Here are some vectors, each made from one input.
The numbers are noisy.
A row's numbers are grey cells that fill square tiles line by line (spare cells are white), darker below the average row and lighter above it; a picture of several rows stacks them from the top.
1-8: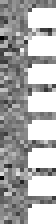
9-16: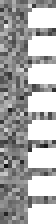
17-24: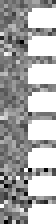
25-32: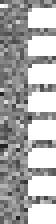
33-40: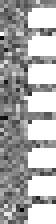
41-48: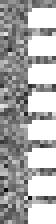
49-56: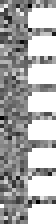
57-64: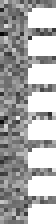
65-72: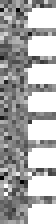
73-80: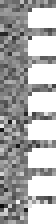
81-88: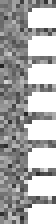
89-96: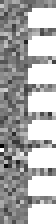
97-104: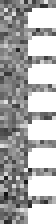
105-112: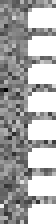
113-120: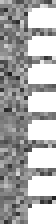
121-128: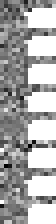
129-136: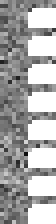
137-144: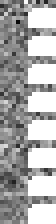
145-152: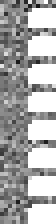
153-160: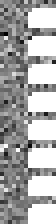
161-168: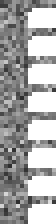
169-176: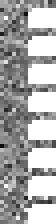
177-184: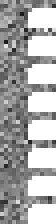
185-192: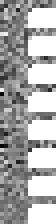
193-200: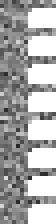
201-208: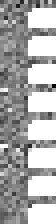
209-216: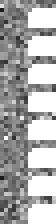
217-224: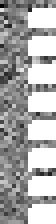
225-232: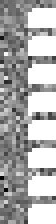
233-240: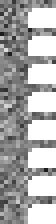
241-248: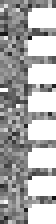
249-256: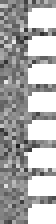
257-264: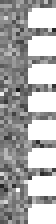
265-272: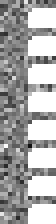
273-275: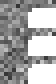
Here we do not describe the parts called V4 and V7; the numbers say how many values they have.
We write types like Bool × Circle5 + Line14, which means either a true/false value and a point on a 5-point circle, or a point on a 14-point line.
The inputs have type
(Line3 × Line3 + V7) × V4 + List2(Line6).
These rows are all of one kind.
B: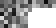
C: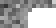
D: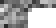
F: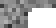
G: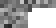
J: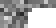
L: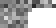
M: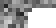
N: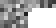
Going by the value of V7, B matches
F, G and N.
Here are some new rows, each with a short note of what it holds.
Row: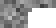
a point on each of two 3-point lines and a value of V4
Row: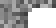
a list of one item
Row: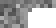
a value of V4 and a value of V7
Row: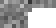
a list of two items
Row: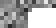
a point on each of two 3-point lines and a value of V4
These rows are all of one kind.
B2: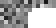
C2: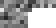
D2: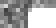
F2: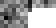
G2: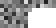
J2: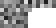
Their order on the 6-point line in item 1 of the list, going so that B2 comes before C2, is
D2, G2, B2, J2, F2, C2.
